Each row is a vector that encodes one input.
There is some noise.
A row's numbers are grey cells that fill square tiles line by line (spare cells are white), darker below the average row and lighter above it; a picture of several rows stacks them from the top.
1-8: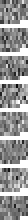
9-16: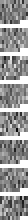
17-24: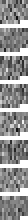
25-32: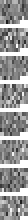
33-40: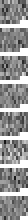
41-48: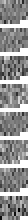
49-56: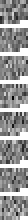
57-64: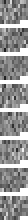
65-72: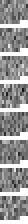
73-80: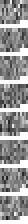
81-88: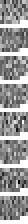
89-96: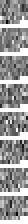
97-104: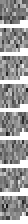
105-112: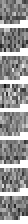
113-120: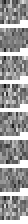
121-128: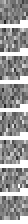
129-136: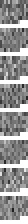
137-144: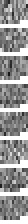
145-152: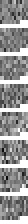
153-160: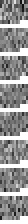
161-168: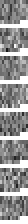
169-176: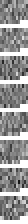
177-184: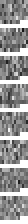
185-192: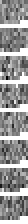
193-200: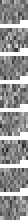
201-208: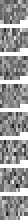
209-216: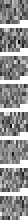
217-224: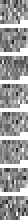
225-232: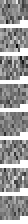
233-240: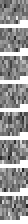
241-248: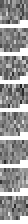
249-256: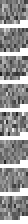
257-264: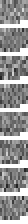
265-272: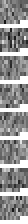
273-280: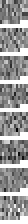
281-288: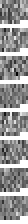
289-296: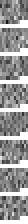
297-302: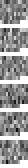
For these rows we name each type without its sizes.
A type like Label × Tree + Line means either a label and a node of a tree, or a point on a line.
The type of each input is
Line.
